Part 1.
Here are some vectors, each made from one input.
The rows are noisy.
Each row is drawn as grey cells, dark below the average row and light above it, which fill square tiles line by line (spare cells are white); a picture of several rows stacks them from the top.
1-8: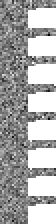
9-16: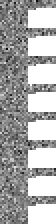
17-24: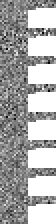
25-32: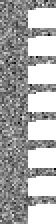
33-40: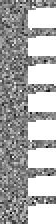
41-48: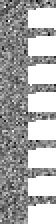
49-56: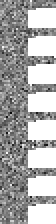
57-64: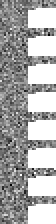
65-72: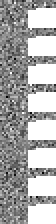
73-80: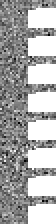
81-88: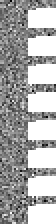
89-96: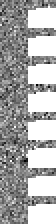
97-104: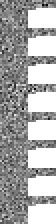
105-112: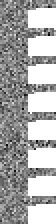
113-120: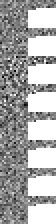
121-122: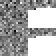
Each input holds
either a point on a 6-point circle, or a point on a 9-point circle and a true/false value, or a fixed value.
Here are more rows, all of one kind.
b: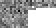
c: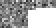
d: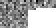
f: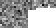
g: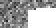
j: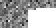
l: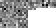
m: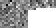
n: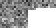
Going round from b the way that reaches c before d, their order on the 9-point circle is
b, l, c, d, n, f, g, j, m.
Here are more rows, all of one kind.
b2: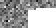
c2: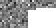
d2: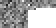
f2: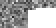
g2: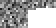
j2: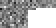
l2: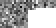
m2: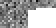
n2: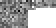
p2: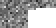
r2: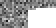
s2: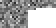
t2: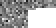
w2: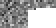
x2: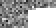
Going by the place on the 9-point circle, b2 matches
p2, r2, t2 and x2.
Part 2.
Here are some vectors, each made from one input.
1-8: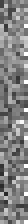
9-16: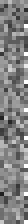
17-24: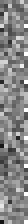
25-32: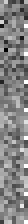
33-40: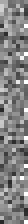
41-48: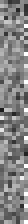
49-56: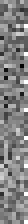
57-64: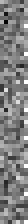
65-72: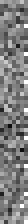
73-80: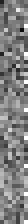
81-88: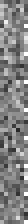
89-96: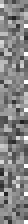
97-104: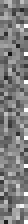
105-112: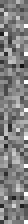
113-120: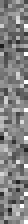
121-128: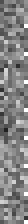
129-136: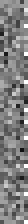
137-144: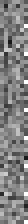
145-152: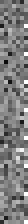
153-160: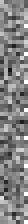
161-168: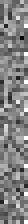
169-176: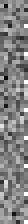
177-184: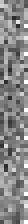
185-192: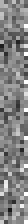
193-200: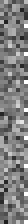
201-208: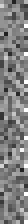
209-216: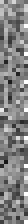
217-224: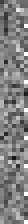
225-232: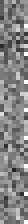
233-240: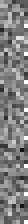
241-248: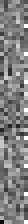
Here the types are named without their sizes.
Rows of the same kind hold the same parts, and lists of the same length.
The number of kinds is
4.
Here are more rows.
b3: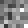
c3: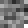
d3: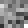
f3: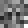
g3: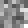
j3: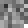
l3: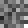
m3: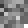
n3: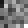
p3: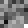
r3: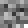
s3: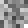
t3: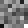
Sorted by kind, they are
b3, j3, m3, n3, r3
c3, d3, p3, t3
f3, l3
g3, s3

